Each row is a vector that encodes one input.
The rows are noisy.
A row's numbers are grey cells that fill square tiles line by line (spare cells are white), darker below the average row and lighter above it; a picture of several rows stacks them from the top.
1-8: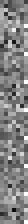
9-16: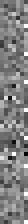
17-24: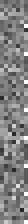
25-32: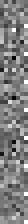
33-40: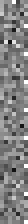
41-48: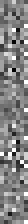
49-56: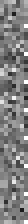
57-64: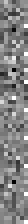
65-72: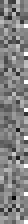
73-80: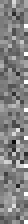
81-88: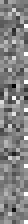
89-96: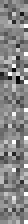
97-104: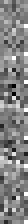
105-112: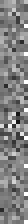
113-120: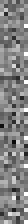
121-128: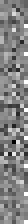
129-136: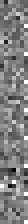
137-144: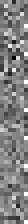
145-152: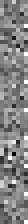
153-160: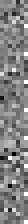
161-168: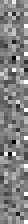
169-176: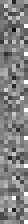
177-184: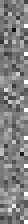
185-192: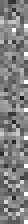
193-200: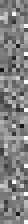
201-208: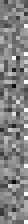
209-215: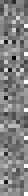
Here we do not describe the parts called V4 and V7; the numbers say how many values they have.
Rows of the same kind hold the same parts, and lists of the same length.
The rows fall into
2 kinds.
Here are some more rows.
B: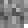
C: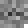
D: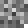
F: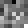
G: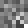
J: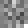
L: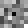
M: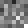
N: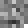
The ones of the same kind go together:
B, C, F, G, M
D, J, L, N

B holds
one of 5 labels and a true/false value.
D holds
one of 5 labels, a true/false value, a value of V4 and a value of V7.
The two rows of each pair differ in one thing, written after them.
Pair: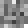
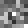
the true/false value
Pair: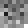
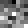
the true/false value
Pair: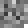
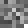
the true/false value
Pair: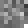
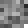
the label
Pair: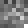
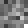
the value of V4
